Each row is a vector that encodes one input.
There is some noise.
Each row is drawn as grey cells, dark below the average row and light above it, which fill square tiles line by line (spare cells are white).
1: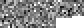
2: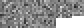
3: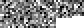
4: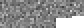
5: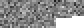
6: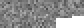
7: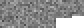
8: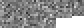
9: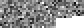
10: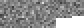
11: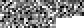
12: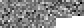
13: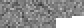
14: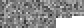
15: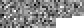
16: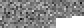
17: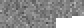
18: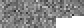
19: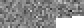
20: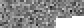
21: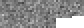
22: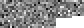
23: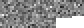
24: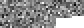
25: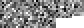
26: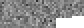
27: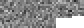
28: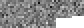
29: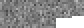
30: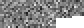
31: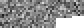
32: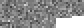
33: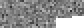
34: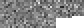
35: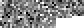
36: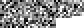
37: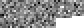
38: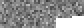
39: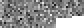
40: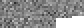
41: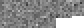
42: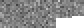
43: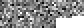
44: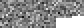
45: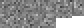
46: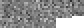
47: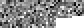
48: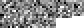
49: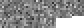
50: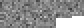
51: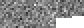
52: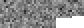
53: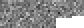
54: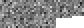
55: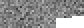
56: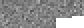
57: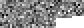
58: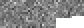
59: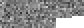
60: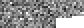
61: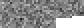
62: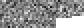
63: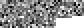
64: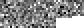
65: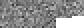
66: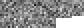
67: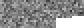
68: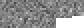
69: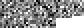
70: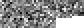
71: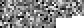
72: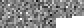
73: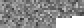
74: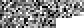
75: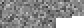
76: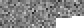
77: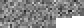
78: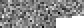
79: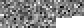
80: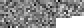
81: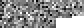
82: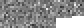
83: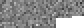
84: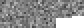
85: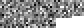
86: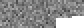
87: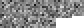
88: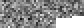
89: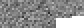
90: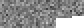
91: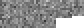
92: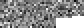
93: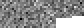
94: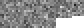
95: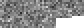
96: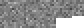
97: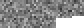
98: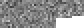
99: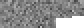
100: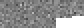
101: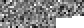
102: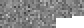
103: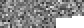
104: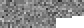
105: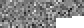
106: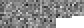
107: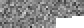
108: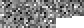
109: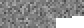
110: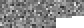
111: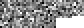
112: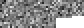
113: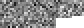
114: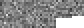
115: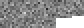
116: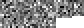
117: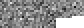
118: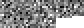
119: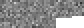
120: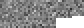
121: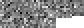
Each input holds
one of 5 labels, together with either a point on a 6-point circle, or a fixed value, or one of 5 labels and a true/false value.
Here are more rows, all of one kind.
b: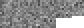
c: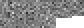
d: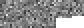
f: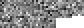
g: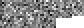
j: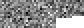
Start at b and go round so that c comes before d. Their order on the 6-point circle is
b, c, f, g, j, d.
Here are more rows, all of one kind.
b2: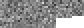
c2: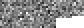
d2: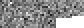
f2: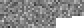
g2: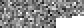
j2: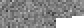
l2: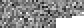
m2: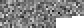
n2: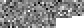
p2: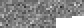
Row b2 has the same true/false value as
c2, f2 and g2.
